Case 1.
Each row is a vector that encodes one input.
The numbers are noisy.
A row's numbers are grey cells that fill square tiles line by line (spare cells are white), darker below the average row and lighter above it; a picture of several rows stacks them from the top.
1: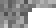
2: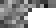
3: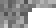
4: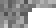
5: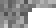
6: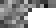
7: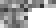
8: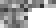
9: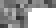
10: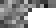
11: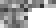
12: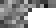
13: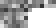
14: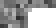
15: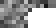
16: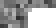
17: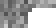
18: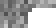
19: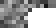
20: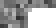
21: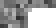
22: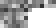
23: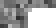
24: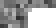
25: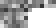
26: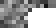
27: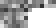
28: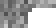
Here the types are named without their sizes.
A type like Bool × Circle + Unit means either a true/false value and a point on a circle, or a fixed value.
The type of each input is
Line.
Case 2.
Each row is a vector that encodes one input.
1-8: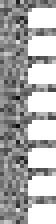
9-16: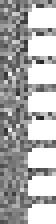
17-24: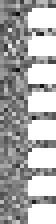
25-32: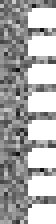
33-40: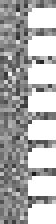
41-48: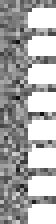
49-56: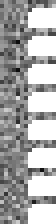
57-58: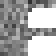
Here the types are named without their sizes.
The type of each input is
Tree.
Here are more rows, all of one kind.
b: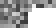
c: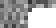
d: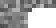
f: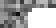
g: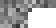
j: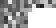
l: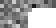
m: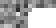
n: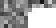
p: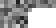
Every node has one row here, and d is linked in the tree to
c, f, g and l.
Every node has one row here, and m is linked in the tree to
b and g.
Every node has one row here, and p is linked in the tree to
l.
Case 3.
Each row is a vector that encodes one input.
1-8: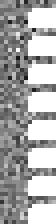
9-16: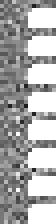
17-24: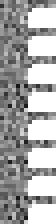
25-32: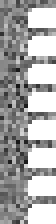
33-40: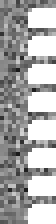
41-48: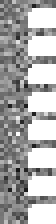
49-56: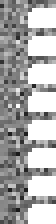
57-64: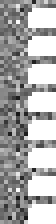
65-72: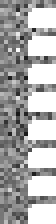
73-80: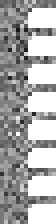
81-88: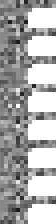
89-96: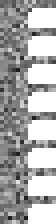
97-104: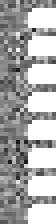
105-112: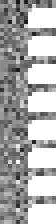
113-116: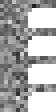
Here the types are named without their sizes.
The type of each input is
Tree.
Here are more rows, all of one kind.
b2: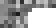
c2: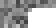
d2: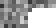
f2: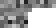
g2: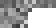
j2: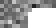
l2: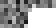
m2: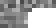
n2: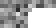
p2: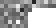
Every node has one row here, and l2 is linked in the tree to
f2.
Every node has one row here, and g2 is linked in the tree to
m2 and n2.
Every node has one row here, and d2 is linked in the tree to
m2.
